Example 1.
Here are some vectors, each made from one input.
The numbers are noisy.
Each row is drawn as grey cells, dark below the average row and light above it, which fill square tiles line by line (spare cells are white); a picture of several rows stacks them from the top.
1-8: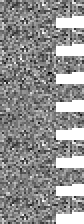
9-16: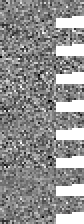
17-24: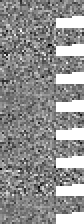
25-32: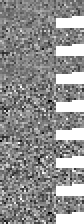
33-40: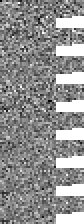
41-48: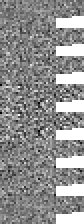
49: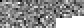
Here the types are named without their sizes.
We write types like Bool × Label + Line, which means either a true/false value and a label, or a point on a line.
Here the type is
Tree.
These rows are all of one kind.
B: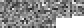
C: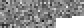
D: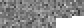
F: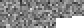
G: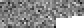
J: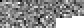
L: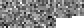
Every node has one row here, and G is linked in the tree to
B and D.
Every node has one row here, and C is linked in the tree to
D and L.
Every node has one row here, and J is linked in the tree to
F.
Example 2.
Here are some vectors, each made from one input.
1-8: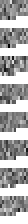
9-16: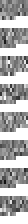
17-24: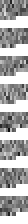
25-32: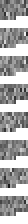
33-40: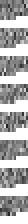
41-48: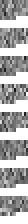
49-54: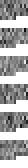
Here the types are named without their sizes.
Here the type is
Bool × Bool × Bool × Bool.
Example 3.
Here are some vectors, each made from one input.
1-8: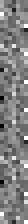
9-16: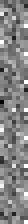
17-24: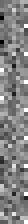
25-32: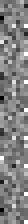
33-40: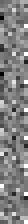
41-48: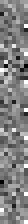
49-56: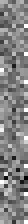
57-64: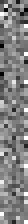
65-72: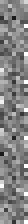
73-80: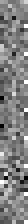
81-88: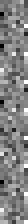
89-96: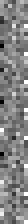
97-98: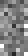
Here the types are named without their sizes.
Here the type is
Bool × Bool × Bool × Bool + Unit.
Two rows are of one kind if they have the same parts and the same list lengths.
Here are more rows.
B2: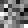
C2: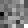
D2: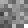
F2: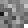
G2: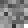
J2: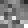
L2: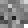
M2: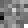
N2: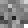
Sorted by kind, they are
B2
C2, D2, F2, G2, J2, L2, M2, N2

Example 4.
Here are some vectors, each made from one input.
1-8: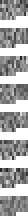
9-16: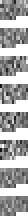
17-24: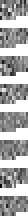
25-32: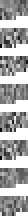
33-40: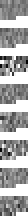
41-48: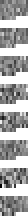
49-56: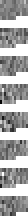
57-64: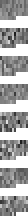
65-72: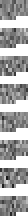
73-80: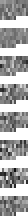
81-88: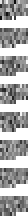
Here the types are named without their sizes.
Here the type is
Line.
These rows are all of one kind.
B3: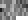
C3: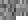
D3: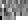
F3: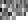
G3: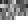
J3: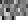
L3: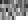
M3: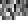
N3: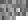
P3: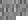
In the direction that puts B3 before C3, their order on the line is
B3, M3, G3, D3, C3, N3, F3, L3, P3, J3.
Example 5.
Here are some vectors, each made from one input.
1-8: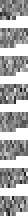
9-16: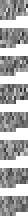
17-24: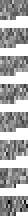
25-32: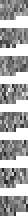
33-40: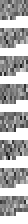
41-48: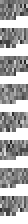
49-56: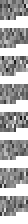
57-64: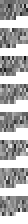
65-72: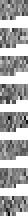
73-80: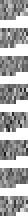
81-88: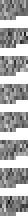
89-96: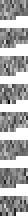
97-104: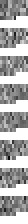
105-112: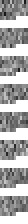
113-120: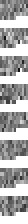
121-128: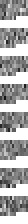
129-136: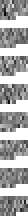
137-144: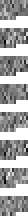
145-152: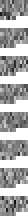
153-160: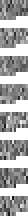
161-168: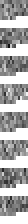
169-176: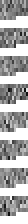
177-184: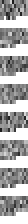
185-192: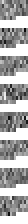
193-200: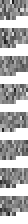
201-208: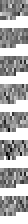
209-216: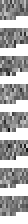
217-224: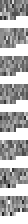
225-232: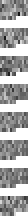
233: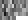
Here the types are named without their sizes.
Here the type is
Bool × Bool × Bool × Bool.
